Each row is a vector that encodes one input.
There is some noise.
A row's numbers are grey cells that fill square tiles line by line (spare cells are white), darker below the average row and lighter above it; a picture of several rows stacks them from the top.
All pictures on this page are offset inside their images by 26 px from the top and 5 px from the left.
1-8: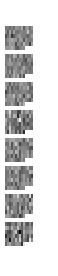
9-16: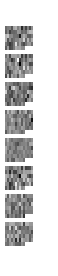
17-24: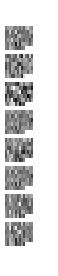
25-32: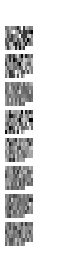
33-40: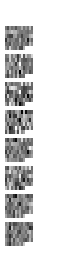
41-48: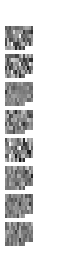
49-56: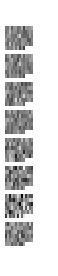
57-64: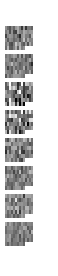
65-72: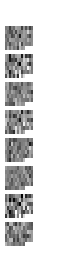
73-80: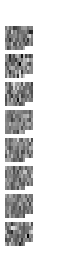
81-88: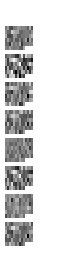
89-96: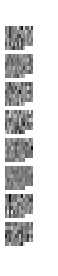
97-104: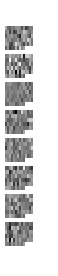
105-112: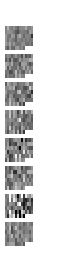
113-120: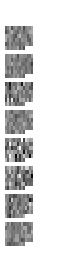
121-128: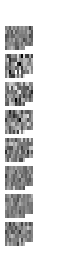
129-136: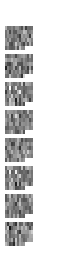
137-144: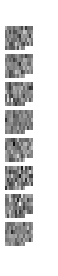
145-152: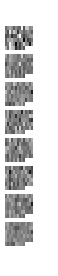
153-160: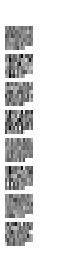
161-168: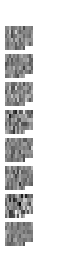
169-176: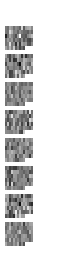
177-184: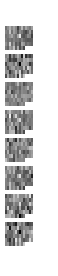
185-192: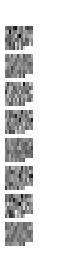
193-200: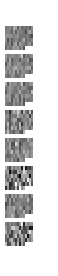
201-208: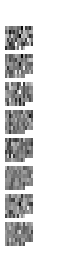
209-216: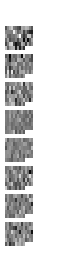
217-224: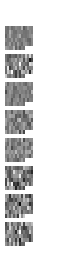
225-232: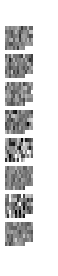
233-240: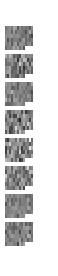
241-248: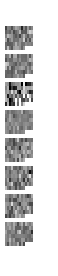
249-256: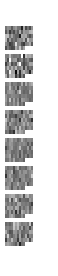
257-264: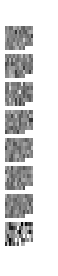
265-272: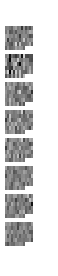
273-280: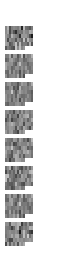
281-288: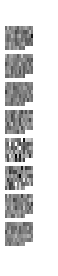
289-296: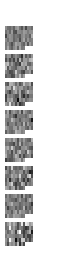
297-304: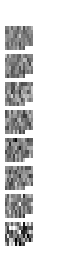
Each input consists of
either a point on a 5-point circle and a true/false value, or a node of a 13-node tree.
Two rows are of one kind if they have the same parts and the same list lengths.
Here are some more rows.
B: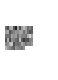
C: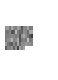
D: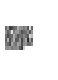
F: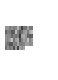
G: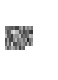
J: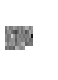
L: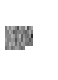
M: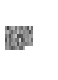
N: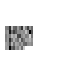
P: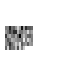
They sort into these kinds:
B, D, G, M, N
C, F, J, L, P

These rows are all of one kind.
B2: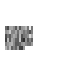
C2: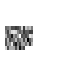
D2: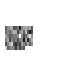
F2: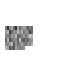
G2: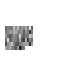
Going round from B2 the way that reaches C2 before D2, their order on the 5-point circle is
B2, G2, C2, D2, F2.
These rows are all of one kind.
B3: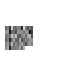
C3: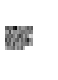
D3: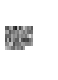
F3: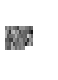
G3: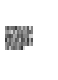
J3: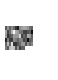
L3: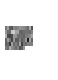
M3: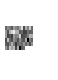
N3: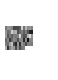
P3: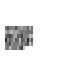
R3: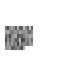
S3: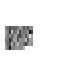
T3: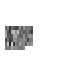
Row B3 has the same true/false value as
D3 and R3.
